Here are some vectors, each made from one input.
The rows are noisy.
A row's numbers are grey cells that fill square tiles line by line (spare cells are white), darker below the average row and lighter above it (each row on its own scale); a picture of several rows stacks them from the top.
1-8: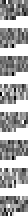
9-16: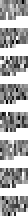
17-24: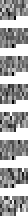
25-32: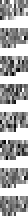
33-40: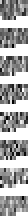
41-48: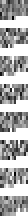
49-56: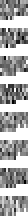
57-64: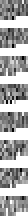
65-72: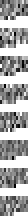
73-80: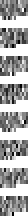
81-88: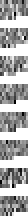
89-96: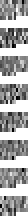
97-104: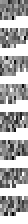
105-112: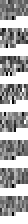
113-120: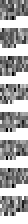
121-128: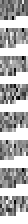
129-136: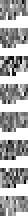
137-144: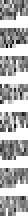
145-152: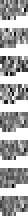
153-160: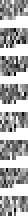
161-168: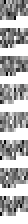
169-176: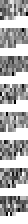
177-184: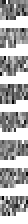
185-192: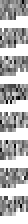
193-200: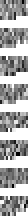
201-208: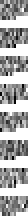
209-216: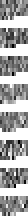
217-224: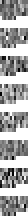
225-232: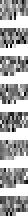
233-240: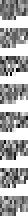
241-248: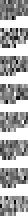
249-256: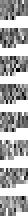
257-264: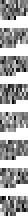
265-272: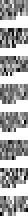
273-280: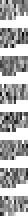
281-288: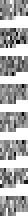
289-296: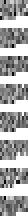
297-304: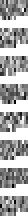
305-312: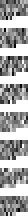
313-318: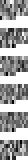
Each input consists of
either a point on a 10-point line, or a point on a 14-point line.
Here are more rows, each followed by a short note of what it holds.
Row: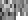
a point on a 10-point line
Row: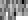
a point on a 10-point line
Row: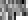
a point on a 10-point line
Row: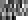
a point on a 14-point line
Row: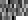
a point on a 14-point line
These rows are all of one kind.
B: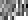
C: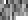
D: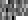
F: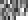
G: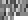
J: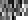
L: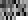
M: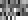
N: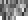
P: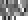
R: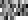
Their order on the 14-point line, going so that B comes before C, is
G, L, M, R, B, D, J, C, F, P, N.
